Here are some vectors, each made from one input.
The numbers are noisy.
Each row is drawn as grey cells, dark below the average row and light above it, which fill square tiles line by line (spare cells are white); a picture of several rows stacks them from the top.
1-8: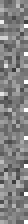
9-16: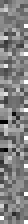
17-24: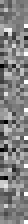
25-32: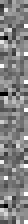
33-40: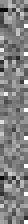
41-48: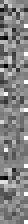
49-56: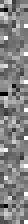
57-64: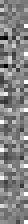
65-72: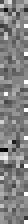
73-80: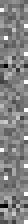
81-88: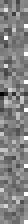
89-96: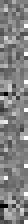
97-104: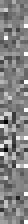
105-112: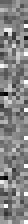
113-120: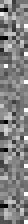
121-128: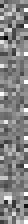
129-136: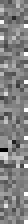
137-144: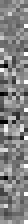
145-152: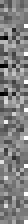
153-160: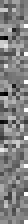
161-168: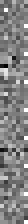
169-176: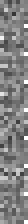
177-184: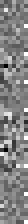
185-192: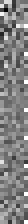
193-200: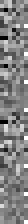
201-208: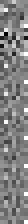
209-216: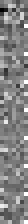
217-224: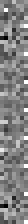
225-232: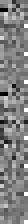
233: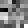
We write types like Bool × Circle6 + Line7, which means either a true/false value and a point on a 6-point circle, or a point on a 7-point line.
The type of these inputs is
Bool × Bool × Bool × Bool × Tree9 × Tree9 + List2(Line8).
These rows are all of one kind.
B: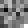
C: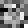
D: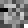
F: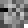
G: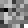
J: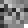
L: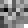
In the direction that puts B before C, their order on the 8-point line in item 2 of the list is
B, F, D, J, C, G, L.
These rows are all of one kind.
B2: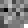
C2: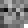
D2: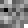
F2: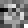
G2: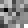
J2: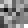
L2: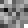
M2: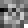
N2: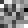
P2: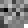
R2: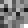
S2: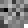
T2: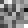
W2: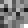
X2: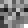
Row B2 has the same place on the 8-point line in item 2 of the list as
C2, D2, R2 and W2.
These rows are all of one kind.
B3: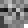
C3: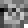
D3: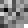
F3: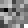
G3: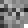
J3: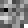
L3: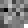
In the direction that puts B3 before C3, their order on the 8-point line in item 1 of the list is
J3, F3, D3, L3, B3, G3, C3.
